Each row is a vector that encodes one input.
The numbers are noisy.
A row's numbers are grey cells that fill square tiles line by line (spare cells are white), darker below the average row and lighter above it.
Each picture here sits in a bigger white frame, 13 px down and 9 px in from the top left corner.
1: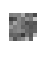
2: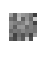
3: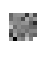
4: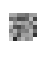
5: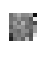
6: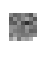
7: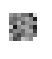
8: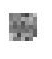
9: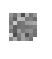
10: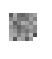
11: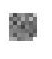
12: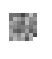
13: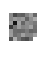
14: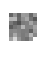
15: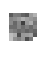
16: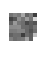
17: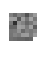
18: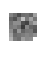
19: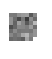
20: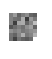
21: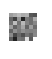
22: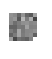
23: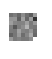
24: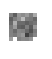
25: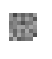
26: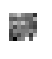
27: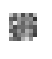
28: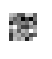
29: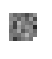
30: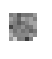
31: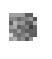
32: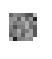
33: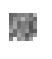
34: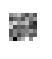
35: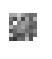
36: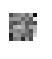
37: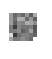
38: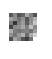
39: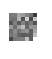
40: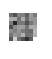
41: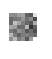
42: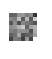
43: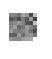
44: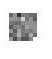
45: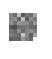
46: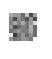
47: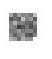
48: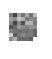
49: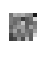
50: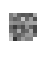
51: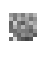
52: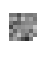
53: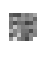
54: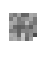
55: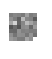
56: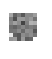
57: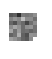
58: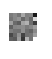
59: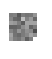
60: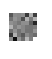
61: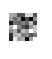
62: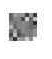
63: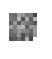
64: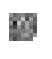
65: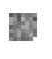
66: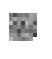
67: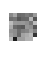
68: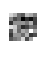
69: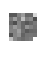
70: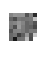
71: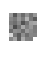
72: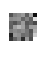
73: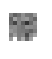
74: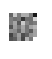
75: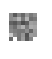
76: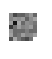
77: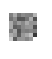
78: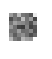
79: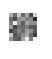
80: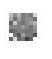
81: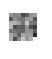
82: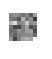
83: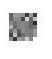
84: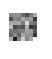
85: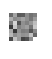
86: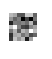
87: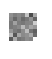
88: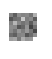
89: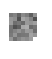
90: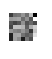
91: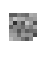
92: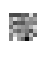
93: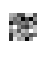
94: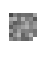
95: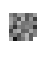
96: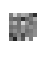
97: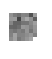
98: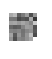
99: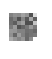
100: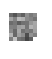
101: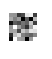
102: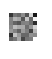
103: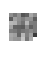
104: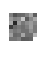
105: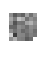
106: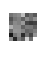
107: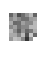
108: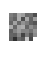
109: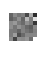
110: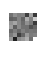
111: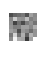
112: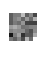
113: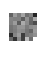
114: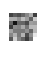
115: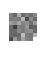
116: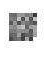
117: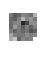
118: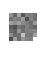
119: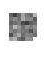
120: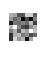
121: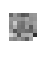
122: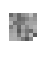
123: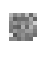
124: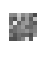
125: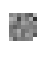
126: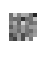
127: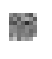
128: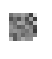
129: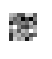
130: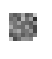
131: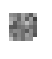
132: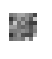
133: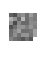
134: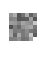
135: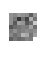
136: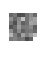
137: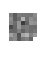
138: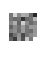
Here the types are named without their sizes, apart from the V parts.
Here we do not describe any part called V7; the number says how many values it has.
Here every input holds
a list of items, each a label and a value of V7.
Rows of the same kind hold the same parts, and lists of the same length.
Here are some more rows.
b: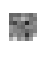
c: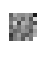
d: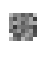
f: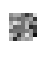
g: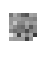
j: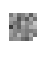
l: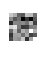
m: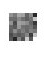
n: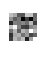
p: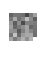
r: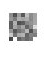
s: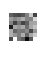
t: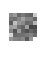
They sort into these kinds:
b, d, f, g, j, p, r, s, t
c, m
l, n

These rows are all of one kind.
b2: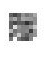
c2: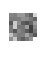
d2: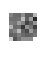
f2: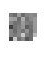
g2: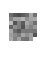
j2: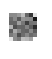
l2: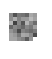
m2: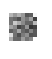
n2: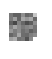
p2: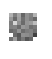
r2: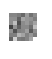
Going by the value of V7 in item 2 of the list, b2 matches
c2, g2, l2 and r2.
